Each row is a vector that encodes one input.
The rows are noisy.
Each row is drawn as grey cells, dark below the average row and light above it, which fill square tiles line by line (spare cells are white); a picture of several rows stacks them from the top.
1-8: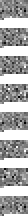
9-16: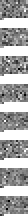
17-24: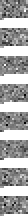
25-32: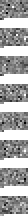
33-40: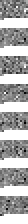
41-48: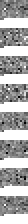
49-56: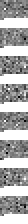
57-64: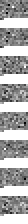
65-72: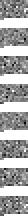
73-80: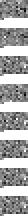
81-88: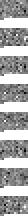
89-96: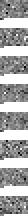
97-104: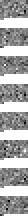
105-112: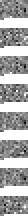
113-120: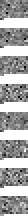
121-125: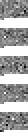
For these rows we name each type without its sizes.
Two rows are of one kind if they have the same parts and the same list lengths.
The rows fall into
2 kinds.
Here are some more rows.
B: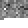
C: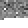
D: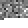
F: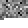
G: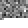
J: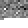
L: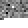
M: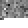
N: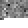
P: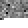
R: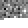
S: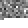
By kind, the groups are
B, C, J, L, M, N, P
D, F, G, R, S

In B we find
a node of a tree.
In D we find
a point on a line.
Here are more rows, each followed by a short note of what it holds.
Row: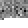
a node of a tree
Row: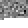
a node of a tree
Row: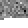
a node of a tree
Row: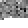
a node of a tree
